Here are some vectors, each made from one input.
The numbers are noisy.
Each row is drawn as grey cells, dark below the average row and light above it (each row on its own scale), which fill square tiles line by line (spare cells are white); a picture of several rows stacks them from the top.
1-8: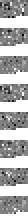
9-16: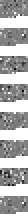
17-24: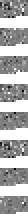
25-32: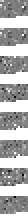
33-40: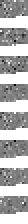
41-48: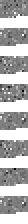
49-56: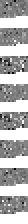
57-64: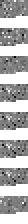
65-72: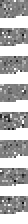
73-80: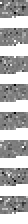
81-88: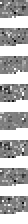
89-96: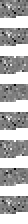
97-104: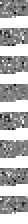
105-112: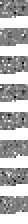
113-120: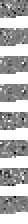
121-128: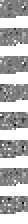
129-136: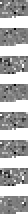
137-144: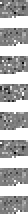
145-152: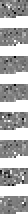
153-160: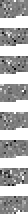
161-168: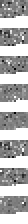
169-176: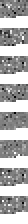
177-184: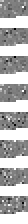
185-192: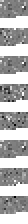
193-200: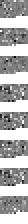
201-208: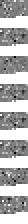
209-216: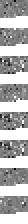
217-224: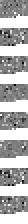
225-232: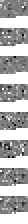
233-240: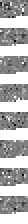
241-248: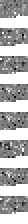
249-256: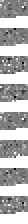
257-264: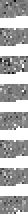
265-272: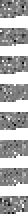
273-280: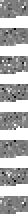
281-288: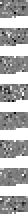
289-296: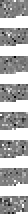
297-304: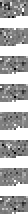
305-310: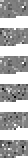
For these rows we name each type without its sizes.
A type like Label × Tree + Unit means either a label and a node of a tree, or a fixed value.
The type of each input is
Label.
